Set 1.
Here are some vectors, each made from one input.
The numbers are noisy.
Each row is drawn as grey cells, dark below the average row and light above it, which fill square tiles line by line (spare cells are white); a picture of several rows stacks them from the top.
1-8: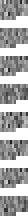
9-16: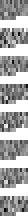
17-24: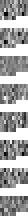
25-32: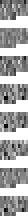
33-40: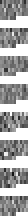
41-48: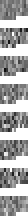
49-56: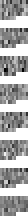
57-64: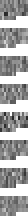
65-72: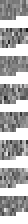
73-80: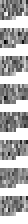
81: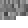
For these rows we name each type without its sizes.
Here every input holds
a point on a line.
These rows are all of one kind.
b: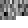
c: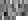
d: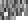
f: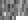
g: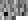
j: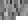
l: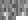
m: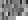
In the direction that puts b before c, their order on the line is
b, c, g, f, l, j, d, m.
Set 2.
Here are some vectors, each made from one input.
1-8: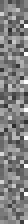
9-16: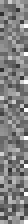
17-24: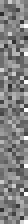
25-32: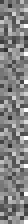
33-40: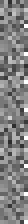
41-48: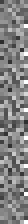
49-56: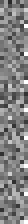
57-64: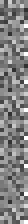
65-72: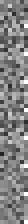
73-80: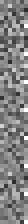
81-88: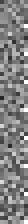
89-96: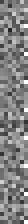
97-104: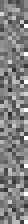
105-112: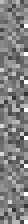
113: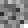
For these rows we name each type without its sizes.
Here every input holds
three true/false values.
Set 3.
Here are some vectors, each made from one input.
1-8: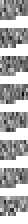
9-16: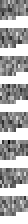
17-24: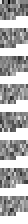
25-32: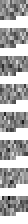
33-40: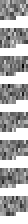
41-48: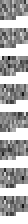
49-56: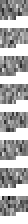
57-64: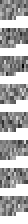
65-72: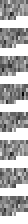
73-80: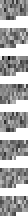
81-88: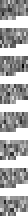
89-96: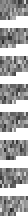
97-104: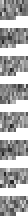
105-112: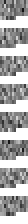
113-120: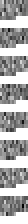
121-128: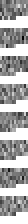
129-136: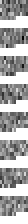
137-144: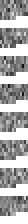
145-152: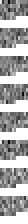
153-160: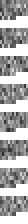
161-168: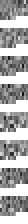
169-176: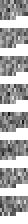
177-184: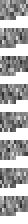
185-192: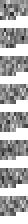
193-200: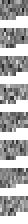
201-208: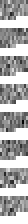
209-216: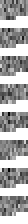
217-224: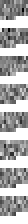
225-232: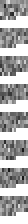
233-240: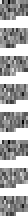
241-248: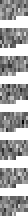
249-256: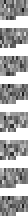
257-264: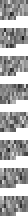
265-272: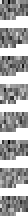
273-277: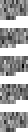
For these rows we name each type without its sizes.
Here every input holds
a point on a line.
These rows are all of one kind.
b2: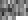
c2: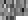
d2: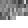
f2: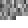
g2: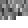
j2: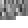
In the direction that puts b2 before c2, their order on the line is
b2, g2, f2, d2, c2, j2.
